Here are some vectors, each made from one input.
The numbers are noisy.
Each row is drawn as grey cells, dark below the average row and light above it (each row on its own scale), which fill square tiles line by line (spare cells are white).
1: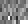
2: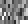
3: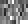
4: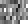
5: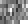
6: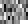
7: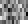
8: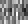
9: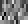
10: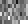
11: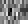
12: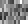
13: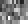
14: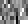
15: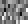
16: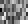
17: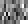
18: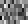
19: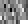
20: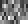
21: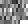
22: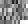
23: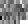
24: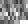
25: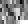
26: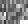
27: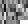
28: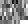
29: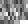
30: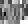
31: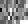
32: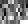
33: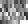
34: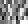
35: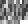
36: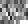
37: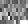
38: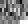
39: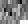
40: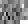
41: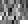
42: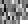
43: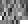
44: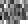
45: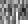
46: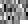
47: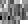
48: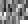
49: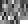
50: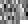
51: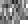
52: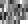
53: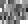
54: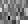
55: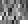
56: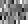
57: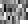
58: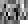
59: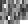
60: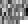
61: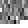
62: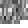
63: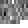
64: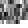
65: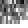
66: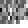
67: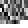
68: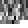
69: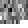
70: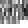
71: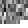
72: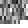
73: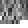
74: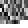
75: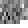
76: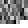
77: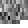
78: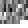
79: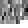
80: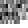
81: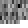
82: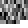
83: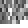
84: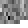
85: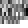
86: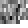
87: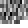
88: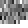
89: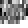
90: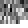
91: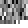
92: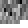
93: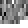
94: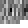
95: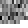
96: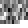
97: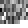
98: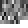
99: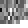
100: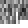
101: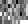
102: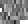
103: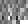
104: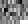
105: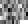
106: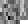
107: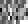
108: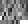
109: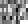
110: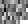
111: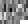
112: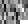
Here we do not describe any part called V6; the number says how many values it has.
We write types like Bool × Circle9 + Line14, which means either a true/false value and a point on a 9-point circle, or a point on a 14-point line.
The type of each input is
(Bool × Bool × Bool + Label8) × V6.
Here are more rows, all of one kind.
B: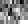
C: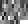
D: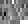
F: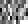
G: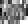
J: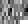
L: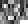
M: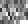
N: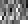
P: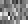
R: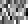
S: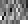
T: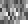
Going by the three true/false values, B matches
J and P.
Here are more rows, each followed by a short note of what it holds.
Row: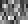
three true/false values and a value of V6
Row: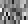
one of 8 labels and a value of V6
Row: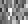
three true/false values and a value of V6
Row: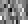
three true/false values and a value of V6
